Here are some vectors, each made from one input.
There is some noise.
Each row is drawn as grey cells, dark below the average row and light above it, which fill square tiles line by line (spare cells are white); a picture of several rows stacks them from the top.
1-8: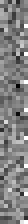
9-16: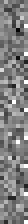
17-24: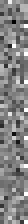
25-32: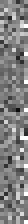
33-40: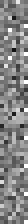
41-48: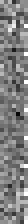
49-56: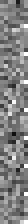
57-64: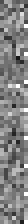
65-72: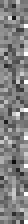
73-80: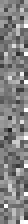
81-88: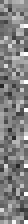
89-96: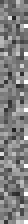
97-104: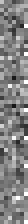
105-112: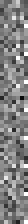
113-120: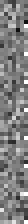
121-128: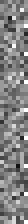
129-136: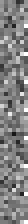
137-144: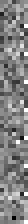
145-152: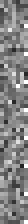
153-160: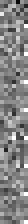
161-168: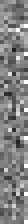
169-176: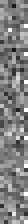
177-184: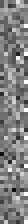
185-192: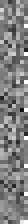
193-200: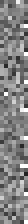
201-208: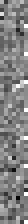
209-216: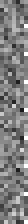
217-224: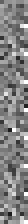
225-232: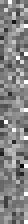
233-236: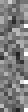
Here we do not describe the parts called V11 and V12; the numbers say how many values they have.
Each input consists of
a value of V12, together with either a point on an 8-point line, or four true/false values and a value of V11.
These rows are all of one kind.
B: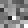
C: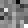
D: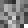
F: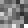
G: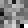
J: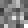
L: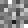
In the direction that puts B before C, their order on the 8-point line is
G, J, B, D, F, C, L.
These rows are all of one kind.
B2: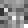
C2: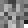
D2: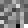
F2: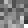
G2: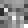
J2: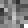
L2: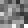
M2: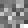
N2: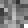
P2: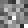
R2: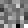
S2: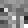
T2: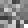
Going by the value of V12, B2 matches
G2 and S2.
